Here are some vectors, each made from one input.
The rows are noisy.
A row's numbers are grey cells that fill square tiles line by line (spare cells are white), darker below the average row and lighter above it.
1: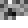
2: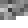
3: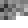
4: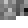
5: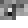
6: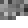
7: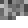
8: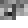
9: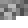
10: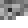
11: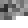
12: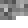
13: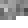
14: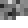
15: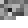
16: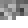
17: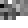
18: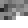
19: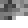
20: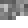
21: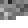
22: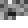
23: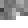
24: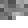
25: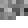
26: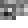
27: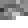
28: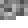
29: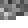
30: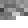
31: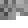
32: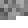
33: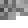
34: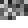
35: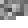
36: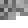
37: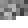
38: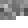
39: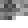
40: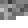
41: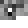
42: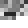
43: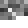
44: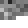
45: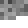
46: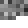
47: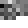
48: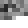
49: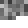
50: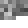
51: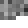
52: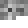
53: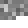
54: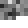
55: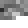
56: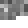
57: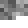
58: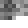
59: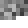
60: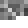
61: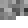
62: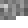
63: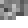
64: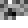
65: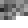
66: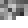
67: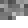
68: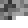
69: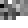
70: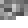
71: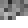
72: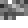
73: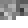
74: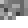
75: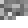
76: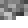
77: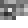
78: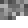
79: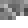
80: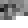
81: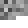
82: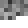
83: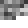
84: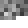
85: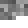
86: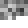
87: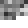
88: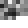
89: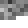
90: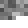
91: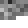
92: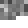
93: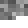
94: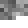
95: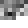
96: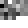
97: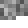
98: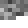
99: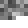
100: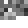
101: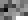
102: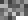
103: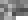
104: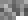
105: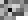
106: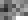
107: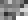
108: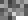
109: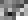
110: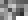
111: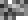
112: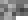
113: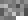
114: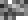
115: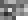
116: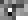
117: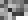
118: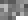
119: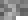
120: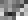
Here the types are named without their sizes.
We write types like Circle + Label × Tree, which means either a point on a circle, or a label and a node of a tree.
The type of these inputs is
Bool × Bool × Bool + Line × (Tree + Unit).
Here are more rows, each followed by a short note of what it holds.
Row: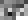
three true/false values
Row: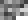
three true/false values
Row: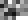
three true/false values
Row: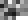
three true/false values
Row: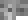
a point on a line and a node of a tree
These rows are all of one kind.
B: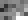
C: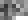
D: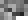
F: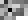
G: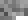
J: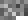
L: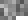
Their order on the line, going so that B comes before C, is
F, D, L, J, G, B, C.
